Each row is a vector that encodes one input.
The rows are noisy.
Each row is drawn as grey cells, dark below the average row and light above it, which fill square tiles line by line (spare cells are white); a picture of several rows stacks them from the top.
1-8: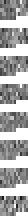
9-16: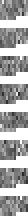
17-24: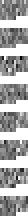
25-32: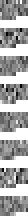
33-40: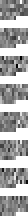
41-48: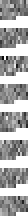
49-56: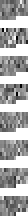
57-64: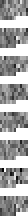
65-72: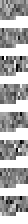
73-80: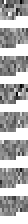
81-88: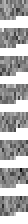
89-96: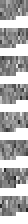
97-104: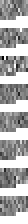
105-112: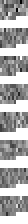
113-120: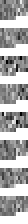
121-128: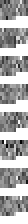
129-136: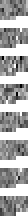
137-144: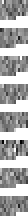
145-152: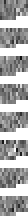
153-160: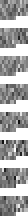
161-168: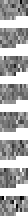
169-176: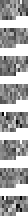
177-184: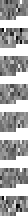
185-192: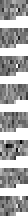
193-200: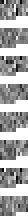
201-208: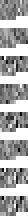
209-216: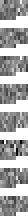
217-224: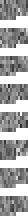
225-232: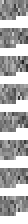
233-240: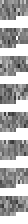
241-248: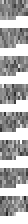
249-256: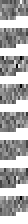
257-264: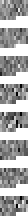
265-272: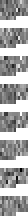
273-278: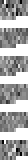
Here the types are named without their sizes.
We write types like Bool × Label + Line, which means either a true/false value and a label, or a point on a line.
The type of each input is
(Bool × Bool × Bool × Bool × Bool + Line) × (Circle + Unit).
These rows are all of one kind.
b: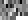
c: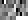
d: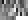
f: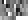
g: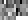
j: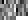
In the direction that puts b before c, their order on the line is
f, b, g, c, d, j.
